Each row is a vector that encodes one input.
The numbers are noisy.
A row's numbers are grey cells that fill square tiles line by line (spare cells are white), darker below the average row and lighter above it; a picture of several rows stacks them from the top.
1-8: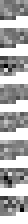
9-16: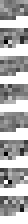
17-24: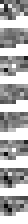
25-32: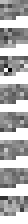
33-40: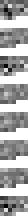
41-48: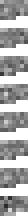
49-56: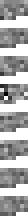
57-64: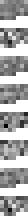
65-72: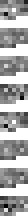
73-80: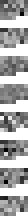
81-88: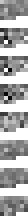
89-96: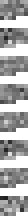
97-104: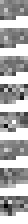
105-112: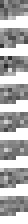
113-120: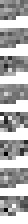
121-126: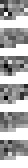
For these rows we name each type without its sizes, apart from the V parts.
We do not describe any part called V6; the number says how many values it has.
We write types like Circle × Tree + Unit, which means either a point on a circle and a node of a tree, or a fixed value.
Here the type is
(Bool × Bool × Bool + List(V6)) × Line.
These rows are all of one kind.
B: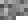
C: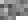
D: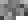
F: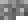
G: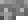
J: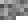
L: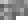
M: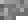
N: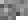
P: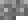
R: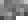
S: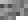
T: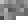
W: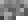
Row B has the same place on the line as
C, J, N and S.
